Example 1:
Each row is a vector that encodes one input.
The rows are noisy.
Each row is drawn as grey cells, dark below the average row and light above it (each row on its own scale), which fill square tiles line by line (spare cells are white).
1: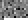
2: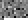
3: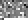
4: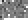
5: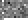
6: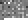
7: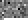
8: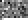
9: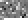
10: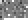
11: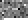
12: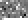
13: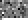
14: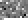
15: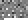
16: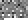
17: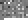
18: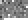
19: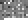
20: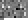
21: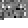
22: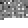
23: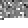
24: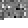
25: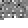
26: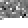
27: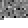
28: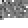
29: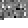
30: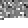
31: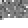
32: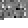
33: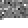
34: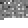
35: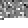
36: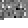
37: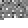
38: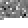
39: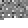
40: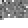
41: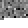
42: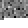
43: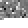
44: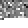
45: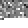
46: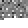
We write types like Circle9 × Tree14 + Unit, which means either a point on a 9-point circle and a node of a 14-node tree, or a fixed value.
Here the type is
Tree8.
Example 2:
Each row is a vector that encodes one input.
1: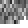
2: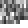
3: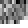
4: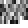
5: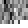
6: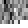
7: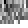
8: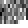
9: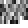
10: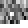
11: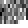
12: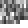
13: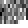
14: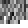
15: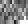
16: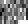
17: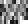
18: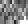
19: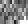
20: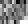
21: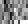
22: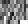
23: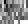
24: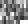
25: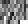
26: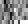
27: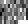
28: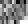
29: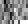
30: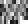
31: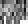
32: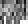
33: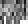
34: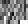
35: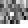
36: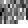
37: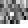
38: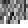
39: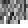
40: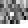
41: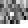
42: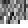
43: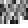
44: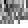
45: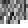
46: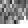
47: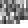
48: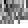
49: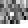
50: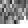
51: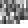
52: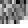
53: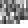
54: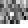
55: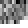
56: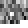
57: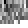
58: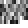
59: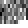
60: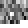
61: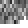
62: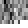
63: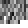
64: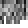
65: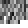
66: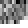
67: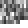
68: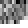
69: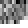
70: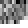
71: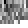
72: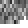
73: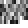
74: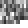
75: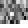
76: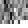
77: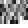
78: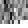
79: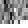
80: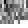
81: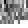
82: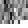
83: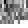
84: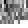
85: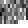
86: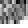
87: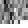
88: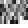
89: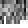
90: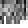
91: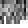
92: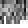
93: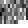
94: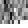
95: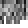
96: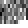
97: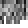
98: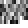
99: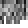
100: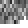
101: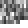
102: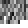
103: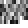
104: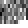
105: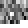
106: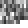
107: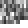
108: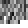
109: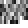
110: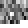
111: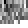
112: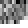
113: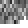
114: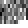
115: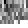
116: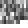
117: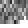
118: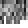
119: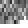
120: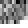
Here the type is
Circle10.
